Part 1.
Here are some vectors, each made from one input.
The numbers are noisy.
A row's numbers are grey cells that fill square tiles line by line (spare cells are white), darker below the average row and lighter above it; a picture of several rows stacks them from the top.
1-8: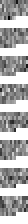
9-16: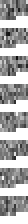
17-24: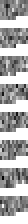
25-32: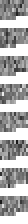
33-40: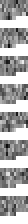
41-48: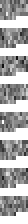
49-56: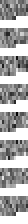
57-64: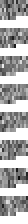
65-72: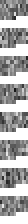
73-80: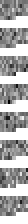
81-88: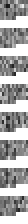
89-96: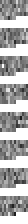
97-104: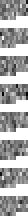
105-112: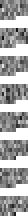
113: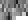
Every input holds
one of 6 labels, together with either one of 6 labels, or four true/false values.
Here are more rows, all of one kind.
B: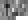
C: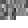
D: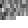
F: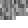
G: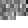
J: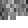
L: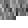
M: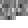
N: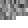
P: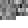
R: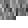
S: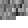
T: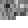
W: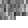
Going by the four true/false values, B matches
L, M, R and S.
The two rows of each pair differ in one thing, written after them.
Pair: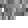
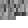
the label
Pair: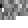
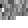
one of the four true/false values
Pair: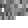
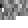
one of the four true/false values
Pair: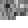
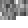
one of the four true/false values
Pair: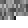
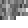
the label
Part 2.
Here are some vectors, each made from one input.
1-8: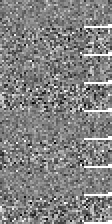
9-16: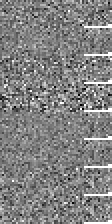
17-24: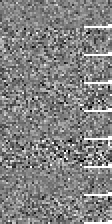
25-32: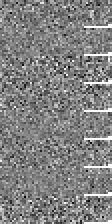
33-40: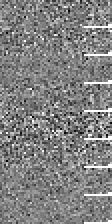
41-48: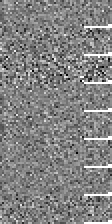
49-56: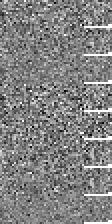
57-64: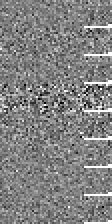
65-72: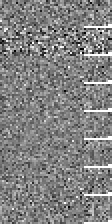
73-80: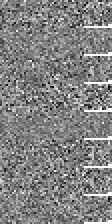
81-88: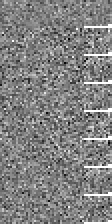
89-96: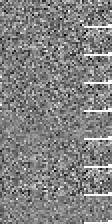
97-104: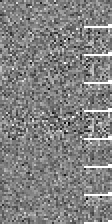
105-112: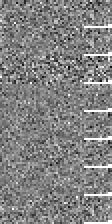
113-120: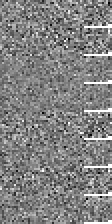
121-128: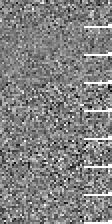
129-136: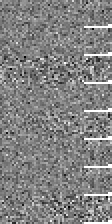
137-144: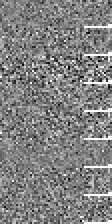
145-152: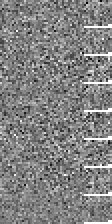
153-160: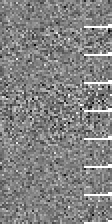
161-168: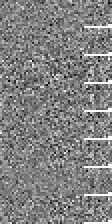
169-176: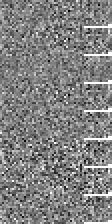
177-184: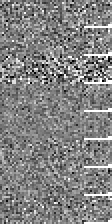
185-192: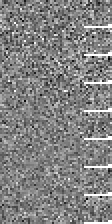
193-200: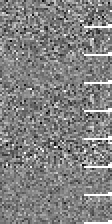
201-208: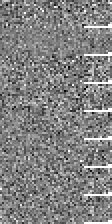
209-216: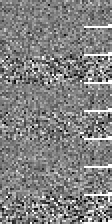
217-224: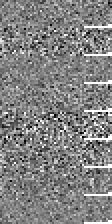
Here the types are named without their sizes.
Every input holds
either a point on a line, or a list of points on a circle.
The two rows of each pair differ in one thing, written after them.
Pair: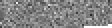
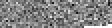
the place on the circle in item 1 of the list
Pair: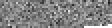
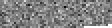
the place on the circle in item 2 of the list
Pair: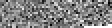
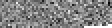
the place on the circle in item 1 of the list
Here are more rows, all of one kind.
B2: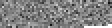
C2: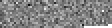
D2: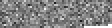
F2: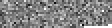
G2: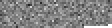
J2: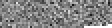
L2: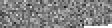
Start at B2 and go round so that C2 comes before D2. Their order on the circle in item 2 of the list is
B2, J2, L2, C2, G2, D2, F2.
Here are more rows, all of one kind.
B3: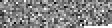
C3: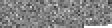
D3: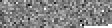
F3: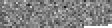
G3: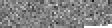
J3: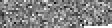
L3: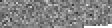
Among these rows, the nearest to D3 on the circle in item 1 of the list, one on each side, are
B3 and J3.
